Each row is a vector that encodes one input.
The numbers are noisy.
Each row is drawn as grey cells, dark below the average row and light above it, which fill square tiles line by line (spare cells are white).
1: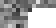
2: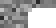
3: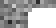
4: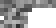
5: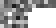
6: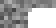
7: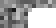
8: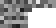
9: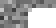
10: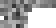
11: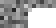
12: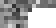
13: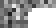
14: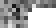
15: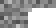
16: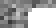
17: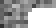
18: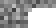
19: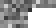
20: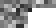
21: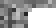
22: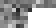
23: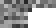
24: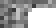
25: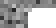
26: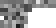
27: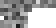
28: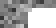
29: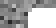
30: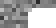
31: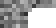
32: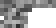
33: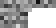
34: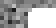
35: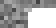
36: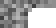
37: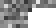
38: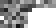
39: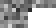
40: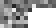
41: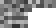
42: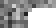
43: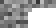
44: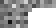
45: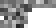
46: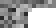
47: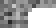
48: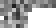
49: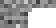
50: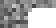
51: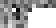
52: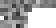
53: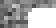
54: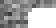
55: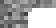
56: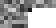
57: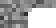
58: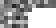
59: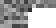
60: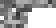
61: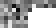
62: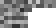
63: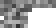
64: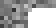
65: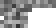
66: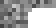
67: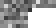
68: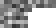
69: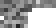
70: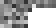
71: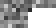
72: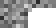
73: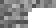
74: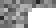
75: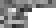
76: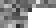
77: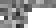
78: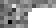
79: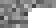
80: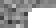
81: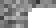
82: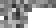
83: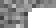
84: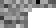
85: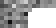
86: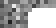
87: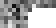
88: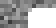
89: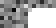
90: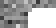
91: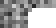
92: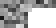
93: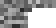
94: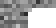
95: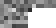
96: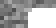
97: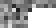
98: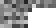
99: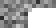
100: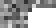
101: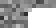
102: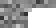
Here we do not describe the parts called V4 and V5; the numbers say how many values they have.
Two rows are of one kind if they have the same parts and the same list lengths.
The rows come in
2 kinds.
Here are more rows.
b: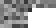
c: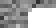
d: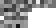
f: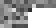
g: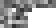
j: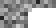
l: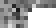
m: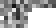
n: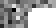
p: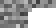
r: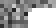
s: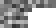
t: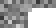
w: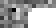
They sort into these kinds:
b, d, f, g, l, m, s
c, j, n, p, r, t, w

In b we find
a point on a 6-point circle.
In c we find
a true/false value, a value of V4 and a value of V5.
